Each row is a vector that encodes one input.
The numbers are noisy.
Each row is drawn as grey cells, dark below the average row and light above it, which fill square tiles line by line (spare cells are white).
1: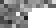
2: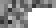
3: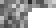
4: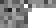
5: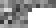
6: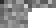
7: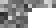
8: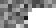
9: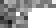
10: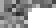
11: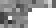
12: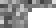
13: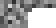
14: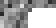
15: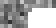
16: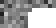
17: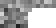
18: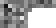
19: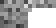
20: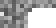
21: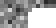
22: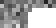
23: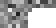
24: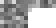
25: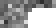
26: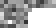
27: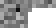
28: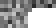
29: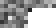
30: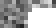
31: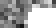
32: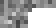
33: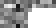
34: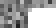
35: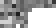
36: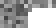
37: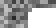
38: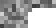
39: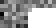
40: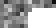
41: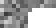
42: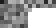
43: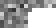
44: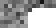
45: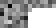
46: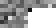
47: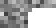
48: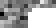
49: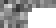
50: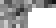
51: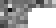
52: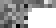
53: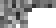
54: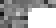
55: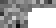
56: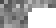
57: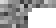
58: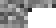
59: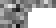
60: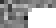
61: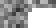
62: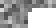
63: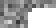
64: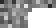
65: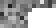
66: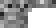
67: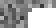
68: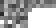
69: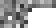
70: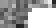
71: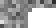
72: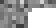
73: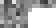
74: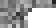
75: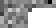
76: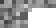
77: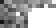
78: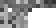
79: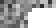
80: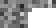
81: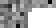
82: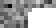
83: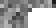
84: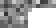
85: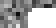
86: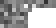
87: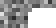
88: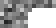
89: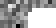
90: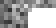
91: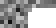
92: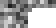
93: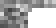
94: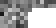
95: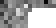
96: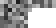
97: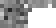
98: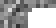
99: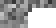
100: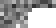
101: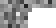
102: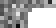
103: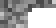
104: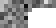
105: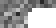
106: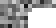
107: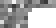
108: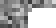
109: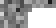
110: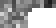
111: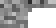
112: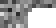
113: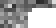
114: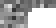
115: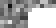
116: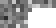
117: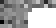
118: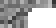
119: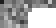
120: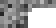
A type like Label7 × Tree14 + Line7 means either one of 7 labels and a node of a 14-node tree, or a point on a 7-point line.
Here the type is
Bool × Bool × Bool × Bool × Label6 × Label6 × Label6.
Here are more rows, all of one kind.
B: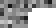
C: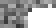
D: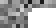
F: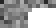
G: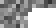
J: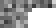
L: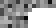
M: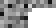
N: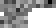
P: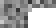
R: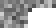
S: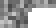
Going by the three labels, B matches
L and M.
